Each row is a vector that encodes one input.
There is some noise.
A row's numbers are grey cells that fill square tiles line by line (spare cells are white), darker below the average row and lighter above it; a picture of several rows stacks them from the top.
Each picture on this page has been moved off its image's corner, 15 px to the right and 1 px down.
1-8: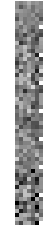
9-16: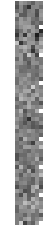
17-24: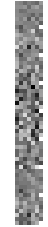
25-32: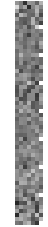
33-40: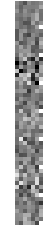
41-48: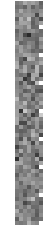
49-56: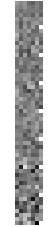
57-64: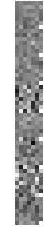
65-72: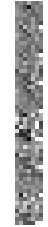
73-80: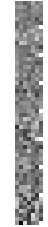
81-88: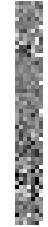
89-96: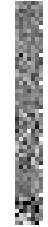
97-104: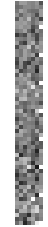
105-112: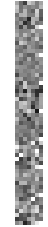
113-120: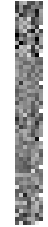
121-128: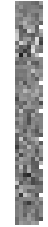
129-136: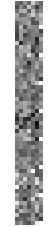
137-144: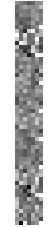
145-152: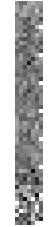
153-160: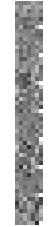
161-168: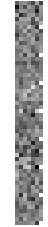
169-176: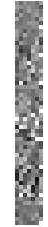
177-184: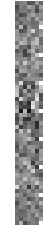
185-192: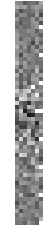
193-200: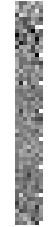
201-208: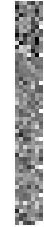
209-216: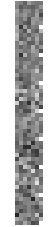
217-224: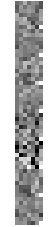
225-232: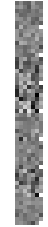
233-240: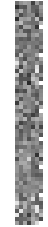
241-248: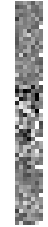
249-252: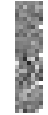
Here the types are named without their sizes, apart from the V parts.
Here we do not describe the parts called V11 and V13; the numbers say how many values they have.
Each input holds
a point on a line and a value of V13, together with either a point on a line, or a value of V11.
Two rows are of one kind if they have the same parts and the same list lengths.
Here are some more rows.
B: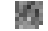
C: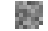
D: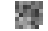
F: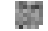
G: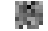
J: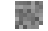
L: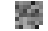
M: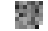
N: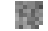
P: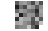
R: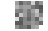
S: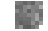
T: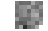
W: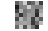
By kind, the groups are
B, D, G, J, M, N, P, S, T
C, F, L, R, W

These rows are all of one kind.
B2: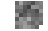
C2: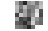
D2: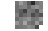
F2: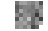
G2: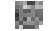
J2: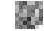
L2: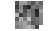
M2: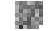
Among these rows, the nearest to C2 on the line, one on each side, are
J2 and M2.
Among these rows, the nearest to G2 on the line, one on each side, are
F2 and J2.
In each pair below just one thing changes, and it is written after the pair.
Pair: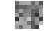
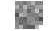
the value of V13
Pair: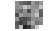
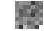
the place on the line
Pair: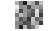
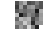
the value of V11
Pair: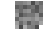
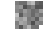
the place on the line
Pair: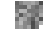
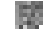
the place on the line
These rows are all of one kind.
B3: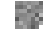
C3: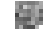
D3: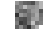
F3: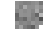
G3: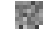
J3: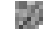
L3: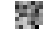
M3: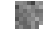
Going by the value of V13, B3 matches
F3 and G3.
